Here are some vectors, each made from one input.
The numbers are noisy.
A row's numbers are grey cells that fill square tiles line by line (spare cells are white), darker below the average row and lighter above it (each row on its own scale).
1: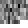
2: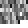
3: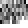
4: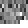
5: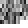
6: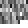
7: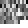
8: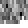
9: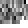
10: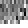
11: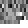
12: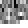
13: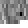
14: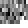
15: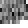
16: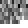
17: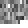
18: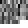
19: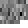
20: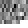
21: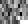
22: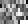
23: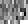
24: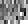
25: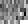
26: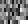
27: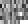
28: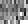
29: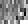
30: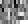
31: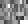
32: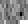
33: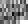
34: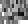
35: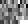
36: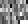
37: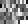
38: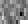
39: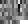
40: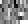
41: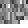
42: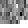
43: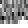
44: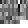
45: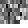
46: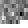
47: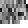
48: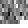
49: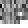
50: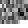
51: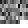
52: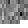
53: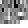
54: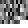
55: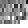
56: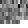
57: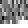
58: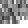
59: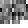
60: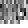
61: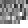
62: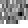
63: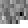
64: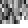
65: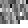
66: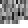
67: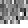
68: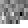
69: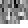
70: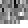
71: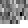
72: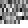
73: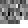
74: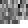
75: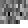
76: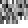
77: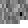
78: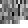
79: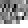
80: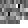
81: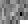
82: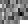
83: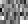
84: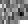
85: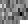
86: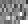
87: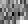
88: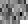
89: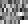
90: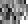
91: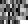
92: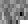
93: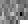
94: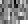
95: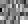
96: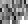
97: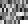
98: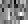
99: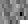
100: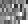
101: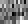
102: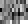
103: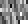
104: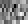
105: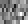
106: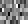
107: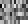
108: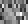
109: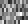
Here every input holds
either one of 10 labels, or a point on a 6-point line and a node of an 11-node tree.
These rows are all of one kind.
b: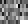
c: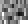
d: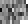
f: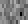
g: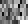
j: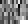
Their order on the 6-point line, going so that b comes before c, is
b, f, g, d, j, c.
